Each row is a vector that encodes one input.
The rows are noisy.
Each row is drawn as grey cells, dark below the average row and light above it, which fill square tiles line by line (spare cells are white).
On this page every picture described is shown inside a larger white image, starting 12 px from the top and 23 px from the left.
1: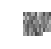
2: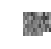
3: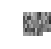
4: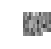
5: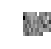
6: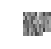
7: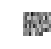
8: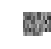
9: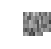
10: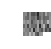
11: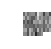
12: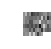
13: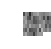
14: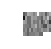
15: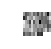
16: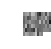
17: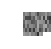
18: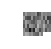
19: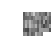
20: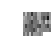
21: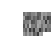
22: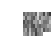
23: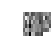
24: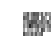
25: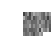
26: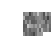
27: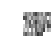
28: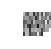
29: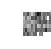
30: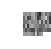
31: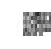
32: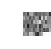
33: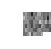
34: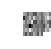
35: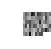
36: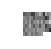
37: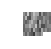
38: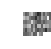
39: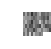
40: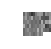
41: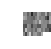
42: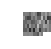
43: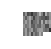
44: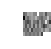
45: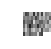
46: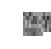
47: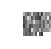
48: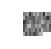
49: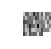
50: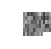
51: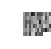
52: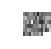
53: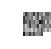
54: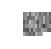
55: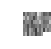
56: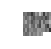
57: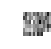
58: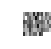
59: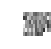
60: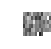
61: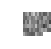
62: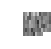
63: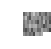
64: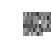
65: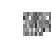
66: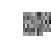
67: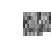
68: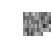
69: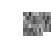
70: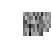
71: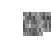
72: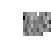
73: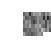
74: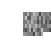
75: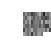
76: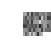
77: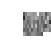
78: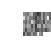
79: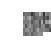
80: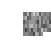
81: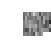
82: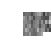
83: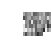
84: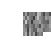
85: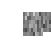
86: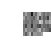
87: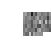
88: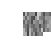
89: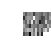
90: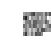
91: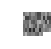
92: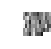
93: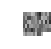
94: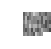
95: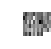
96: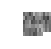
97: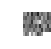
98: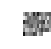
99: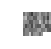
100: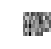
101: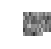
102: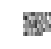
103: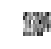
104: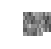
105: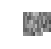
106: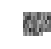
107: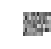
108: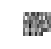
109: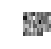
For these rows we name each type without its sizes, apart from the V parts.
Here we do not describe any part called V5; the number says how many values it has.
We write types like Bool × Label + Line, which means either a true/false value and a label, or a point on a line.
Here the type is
Bool × Line + V5 × V5.
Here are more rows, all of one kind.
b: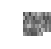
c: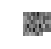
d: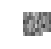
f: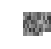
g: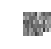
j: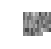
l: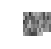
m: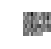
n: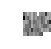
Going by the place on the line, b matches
f and l.
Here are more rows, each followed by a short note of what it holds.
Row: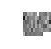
a point on a line and a true/false value
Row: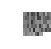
a point on a line and a true/false value
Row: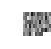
two values of V5
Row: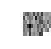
two values of V5
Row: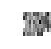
two values of V5
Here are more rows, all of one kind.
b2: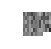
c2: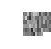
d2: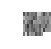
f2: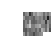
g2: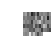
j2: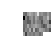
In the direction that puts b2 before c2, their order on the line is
d2, g2, b2, f2, c2, j2.
